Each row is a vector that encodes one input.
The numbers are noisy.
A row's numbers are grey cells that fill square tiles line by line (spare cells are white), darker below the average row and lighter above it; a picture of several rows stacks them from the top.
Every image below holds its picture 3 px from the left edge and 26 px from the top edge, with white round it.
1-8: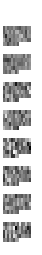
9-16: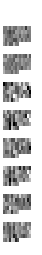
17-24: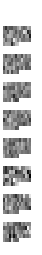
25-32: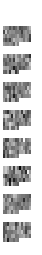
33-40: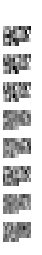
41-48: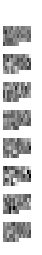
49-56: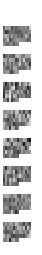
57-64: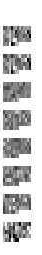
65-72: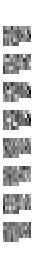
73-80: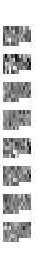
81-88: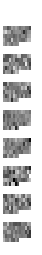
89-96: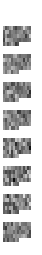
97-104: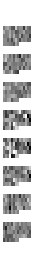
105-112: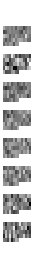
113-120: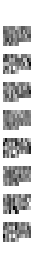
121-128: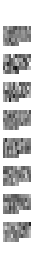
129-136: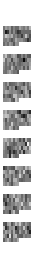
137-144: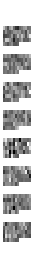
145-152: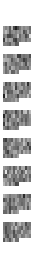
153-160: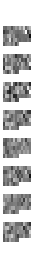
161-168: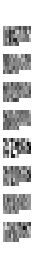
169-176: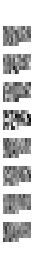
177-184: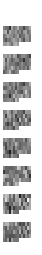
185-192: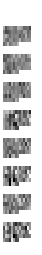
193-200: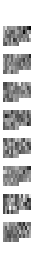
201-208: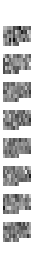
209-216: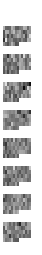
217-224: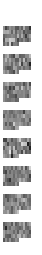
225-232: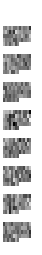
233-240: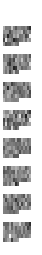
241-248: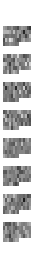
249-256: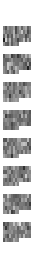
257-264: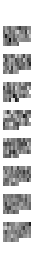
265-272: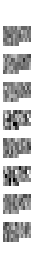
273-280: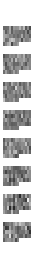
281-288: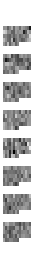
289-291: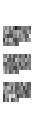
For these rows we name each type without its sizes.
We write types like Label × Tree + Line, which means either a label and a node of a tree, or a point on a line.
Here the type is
(Bool × Bool × Bool × Bool × Bool + Label) × Label × Label × Label.
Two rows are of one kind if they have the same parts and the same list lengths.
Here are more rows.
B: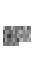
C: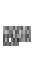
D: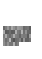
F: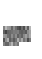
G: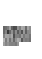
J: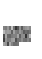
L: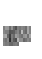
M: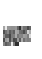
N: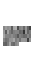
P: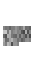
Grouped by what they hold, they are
B, C, J
D, F, G, L, M, N, P

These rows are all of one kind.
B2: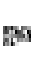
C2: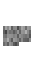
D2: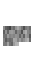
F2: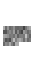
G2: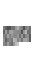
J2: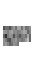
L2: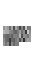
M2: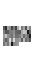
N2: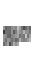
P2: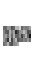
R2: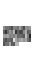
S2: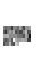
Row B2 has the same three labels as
D2, G2, R2 and S2.
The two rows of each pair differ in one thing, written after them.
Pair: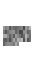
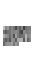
one of the three labels
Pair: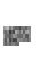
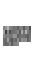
one of the three labels
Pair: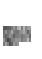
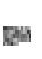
one of the three labels
